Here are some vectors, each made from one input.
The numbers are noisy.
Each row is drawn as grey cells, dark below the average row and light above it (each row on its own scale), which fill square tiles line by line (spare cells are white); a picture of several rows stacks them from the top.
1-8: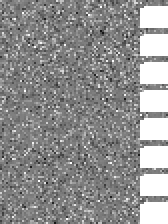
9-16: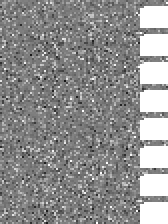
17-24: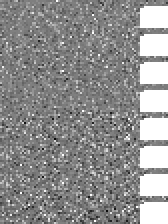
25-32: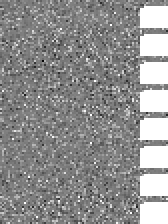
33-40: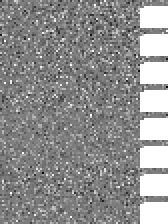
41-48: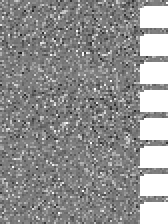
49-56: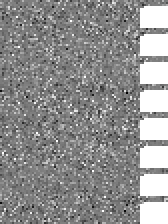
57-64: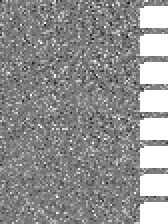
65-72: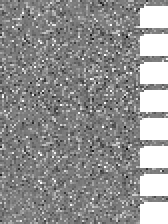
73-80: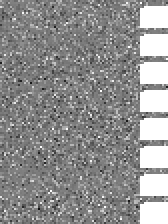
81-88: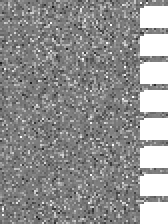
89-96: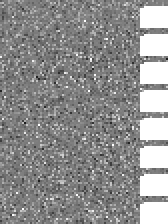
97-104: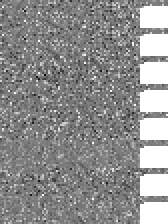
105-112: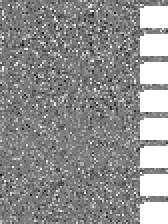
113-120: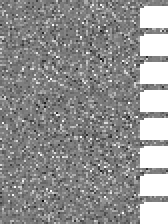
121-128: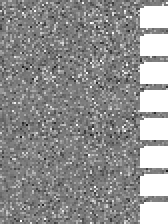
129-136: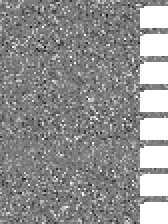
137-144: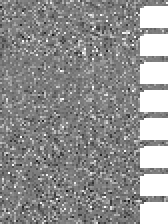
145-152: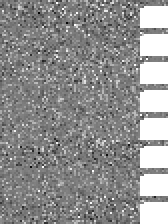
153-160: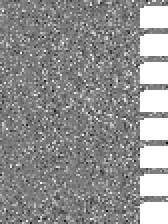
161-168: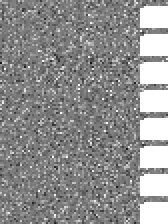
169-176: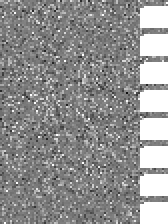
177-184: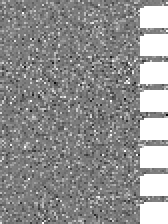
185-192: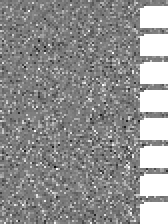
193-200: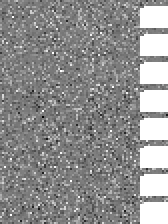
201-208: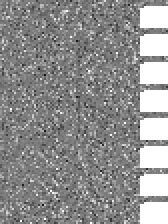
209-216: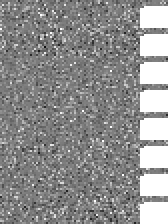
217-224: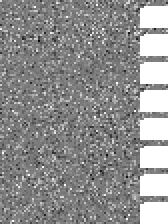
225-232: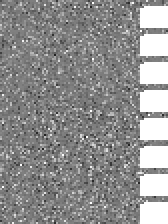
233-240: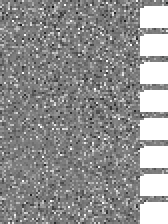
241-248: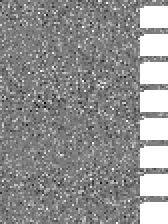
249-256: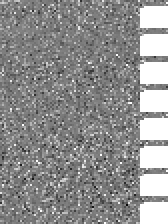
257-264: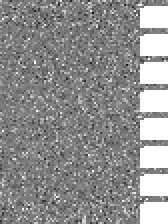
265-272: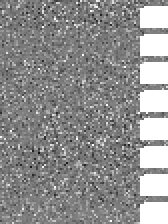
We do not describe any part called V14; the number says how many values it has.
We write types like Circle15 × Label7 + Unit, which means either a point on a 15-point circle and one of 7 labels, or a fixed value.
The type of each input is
List2(Line5 × Line7) × V14.
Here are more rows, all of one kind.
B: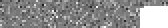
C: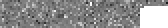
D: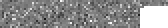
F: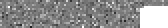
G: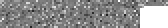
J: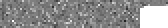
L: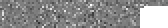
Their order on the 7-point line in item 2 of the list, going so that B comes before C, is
B, J, D, F, C, L, G.
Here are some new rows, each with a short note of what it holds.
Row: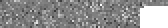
a value of V14, together with a list of one item
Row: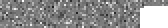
a value of V14, together with a list of two items
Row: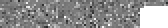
a value of V14, together with a list of two items
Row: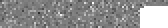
a value of V14, together with a list of one item
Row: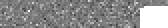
a value of V14, together with the empty list
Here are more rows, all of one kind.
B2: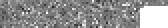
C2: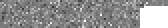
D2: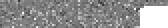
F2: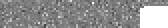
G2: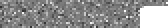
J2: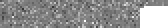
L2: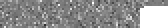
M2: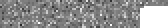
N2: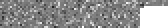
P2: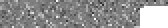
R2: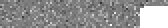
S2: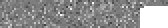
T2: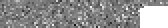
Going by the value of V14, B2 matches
C2, J2 and M2.
